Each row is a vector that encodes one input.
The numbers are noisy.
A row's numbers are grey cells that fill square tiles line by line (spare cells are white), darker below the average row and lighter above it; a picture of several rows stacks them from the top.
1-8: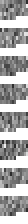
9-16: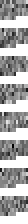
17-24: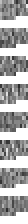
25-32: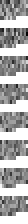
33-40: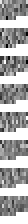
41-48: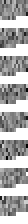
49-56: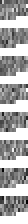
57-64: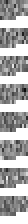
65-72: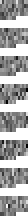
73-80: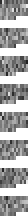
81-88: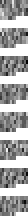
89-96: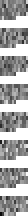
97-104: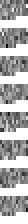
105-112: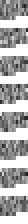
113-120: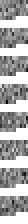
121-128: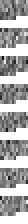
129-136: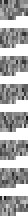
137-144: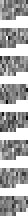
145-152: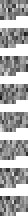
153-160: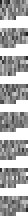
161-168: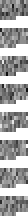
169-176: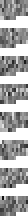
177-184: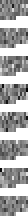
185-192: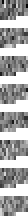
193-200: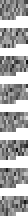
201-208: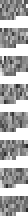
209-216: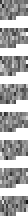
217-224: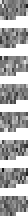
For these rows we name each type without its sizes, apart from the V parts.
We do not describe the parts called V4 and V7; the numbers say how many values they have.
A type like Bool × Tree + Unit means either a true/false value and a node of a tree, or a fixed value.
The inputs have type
(Bool × V7 + Line) × (List(V4) + Tree).
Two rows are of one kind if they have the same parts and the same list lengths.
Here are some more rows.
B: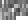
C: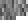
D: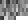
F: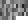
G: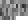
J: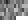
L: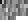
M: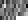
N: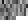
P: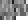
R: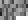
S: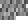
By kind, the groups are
B
C, P
D, J
F, G, R
L
M
N
S

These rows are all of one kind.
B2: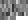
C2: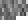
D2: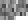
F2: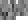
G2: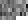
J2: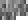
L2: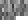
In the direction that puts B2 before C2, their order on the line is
B2, L2, F2, D2, G2, C2, J2.
